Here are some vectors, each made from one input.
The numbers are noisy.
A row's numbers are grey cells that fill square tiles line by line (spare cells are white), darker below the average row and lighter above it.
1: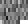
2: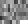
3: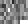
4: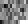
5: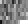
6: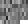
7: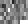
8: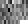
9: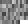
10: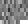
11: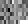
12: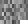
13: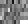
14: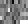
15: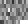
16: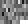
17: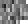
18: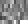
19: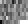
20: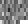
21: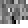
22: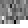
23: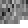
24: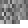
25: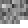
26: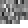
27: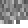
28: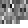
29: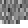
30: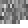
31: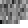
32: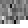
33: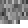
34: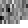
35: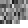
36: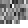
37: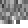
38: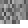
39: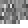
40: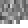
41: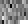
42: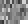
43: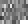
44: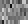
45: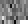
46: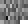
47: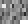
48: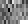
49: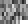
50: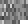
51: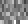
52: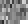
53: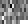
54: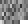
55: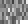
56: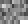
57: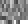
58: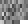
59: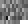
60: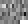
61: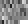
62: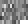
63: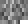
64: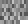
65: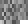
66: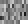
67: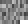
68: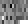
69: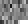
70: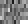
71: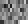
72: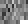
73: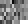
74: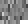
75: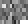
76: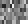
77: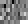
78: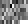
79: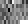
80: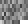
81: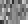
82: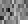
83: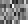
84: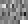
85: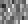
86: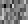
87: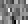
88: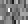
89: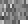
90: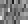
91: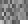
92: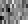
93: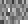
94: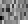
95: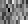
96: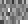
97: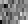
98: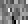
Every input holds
a point on a 7-point line, together with either a point on a 7-point line, or three true/false values.
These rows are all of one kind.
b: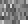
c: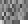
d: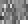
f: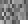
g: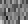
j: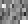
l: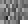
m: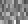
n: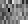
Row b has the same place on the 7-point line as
c, d and f.
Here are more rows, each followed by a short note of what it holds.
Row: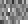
a point on each of two 7-point lines
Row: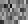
a point on each of two 7-point lines
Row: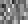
a point on each of two 7-point lines
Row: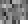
a point on a 7-point line and three true/false values
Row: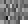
a point on a 7-point line and three true/false values
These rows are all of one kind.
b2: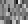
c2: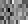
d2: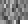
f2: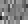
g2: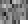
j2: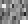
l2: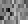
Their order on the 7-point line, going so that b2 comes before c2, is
b2, d2, f2, g2, j2, l2, c2.
